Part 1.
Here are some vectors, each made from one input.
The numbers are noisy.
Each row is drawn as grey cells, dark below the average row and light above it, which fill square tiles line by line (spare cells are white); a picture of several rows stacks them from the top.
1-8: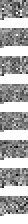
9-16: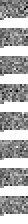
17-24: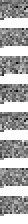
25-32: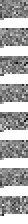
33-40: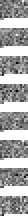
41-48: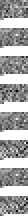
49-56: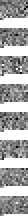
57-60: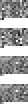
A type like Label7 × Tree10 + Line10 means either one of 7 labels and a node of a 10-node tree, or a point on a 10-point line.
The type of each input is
Line7 + Tree8.
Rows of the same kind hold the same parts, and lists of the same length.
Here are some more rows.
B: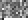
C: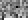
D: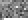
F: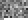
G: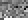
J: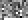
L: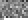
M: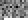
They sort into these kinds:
B, C, G, J, M
D, F, L

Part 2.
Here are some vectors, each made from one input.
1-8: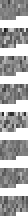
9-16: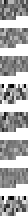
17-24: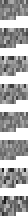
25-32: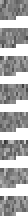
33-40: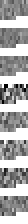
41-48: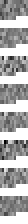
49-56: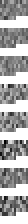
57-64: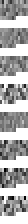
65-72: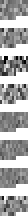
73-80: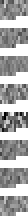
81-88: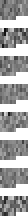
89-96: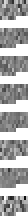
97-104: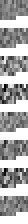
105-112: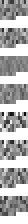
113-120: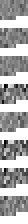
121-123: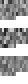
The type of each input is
Bool × Bool × Bool × Tree11.
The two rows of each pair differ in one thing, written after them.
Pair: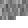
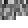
the node of the tree
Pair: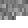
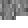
the node of the tree
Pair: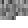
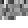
the node of the tree
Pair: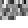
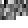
one of the three true/false values
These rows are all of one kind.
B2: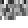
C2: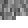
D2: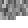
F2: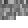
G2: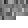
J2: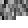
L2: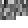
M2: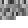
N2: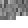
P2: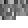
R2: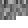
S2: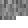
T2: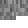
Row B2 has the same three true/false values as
D2 and L2.
